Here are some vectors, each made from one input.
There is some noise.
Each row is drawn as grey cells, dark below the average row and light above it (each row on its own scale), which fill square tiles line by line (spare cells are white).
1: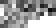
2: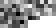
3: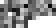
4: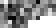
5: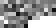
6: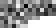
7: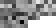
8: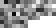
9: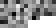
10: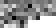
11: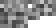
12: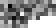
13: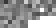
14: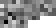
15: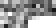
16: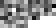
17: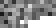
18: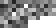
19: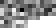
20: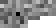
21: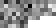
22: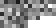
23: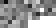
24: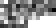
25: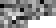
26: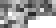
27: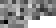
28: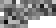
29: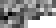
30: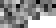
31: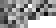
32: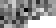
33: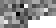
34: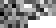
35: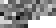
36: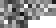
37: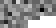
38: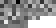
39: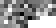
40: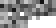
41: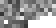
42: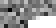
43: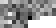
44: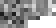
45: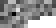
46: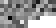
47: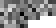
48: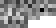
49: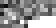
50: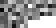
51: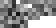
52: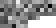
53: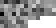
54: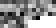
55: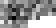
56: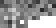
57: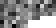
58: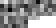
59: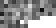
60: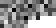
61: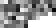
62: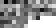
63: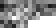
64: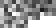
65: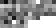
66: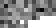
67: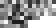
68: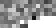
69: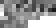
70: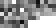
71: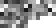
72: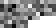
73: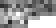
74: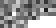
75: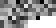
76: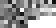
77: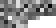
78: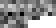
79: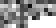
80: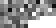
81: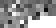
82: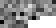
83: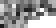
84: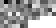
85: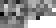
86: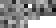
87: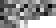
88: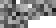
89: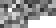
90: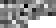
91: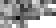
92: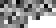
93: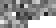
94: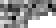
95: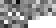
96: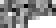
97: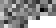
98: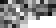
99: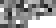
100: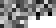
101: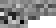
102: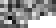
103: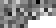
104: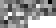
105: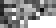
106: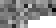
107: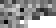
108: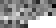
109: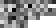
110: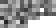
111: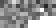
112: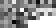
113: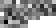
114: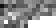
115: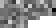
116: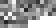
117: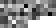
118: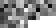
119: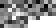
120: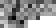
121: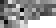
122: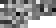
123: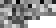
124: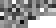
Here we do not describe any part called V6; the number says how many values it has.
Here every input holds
a node of a 9-node tree and a value of V6, together with either a fixed value, or a node of a 9-node tree.
